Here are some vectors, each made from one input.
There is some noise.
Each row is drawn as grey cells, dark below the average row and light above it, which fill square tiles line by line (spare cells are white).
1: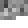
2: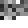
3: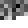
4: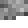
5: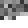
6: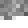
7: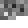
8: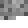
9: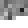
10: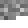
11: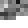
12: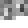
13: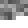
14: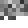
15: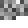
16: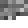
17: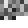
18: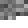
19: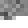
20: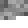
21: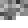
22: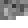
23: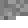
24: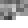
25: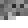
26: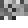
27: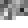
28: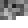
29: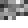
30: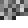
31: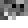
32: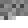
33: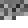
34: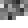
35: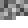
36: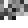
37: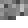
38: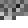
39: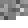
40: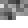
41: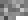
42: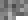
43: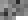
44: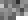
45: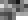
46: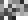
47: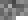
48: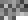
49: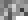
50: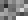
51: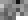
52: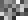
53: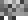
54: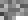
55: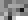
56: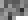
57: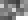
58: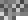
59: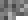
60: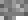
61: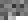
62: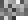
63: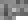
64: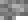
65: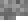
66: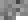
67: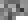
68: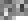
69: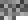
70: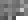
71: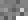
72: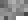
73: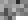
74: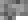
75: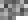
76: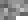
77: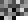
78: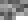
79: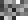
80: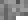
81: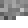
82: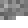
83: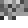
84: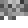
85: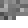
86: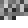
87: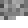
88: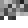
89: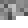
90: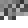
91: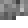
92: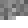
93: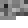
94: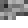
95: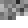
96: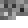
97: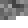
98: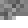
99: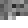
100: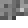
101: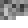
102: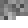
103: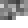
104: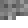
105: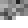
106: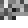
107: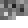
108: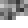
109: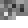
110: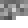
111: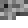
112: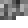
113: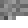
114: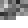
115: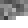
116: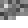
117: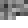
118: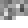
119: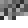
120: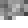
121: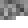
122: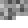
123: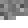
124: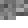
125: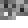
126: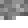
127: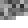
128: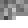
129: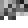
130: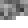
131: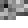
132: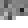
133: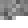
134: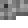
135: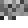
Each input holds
either one of 7 labels, or a point on a 7-point line, or three true/false values.
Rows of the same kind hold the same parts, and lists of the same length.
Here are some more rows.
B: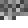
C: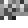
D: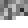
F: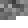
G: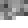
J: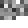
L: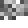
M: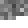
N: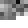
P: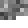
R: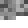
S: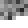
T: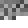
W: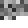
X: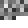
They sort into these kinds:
B, C, J, L, T, W, X
D, F, N, S
G, M, P, R

